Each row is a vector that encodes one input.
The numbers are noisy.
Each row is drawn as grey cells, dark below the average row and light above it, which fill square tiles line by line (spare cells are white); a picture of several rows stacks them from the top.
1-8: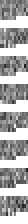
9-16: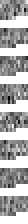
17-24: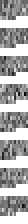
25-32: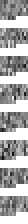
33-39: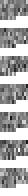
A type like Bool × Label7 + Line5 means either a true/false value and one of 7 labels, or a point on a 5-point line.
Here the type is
Bool × Line3 × Line3.
